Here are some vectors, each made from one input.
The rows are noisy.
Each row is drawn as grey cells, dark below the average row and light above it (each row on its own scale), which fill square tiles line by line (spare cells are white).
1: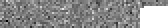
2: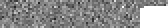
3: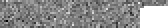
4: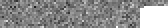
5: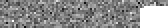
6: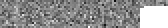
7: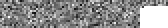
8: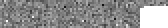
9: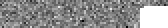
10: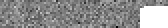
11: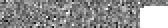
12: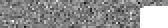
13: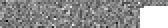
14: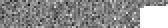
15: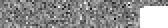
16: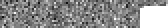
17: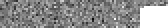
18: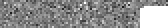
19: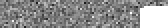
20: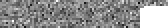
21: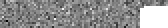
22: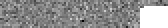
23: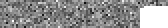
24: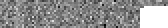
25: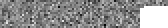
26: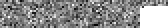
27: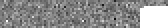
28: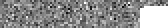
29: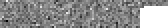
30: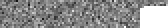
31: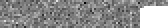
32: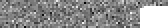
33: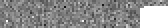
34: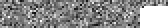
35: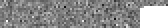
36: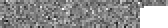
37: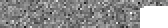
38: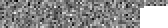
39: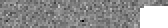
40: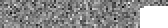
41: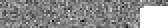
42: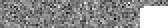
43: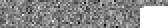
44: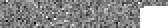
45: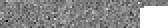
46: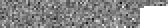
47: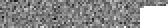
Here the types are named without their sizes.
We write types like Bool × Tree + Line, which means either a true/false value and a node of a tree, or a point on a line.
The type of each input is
Bool × Label + Unit.
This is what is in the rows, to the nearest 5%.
About 5% of them hold a fixed value. The rest hold a label and a true/false value.
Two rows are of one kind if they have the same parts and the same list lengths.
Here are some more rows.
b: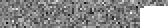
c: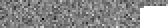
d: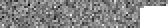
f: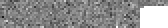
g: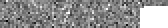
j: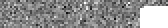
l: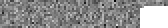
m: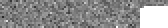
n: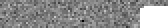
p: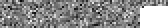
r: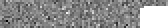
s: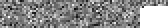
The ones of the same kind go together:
b, c, d, f, g, j, l, m, n, r
p, s

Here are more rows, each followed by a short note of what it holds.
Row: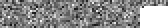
a fixed value
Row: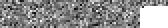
a fixed value
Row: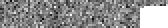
a label and a true/false value
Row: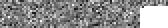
a fixed value
